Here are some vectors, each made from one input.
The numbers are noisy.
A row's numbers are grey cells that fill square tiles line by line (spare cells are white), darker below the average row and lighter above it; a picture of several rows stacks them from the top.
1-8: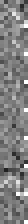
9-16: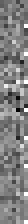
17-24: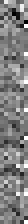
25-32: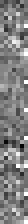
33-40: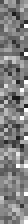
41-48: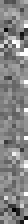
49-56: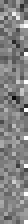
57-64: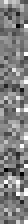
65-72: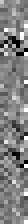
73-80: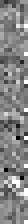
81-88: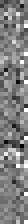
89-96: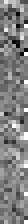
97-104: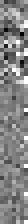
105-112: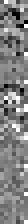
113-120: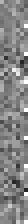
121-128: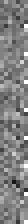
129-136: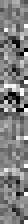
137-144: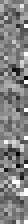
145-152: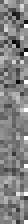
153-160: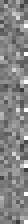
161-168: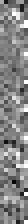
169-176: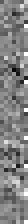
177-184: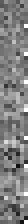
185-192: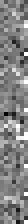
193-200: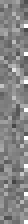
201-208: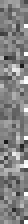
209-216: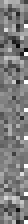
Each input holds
a point on an 8-point line.
